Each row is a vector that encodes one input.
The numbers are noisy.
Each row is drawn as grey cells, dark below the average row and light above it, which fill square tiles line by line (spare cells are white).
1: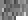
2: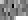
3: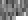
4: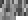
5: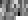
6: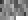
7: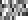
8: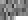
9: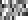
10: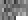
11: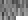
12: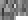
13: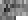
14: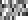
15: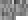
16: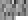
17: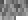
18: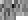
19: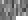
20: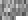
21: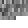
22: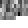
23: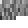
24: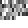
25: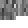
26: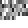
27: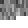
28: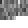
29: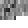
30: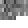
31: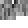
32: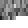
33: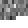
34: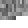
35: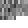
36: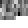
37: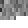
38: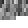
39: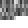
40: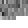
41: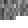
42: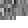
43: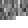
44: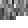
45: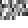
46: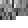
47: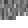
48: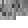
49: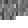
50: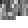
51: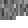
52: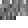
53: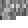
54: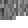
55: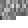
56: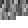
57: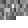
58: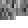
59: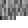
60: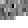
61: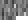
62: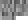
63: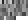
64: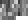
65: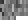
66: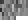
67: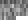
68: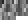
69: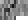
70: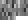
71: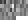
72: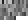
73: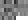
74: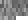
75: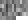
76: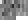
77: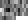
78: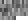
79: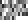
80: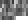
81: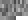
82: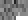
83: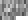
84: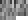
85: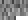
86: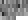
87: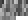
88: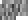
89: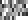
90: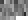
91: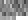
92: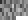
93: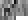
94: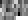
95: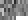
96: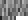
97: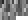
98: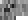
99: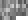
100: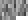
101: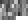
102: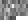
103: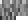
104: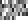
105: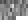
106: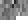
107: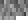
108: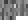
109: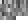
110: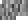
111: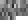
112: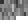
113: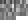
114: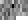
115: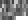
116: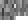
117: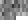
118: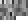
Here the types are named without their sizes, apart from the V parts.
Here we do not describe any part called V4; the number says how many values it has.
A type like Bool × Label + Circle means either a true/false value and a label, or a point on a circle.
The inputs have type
List(Bool × V4).
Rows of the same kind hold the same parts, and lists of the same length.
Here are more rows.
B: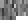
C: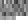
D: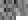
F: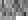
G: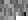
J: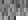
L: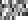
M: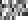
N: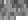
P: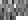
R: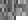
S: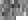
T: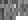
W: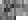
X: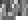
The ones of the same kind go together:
B, C, D, F, G, J, N, R, S, T, W
L, M
P
X

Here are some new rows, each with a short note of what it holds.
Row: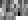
a list of one item
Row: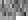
a list of three items
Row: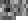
a list of one item
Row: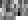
a list of one item
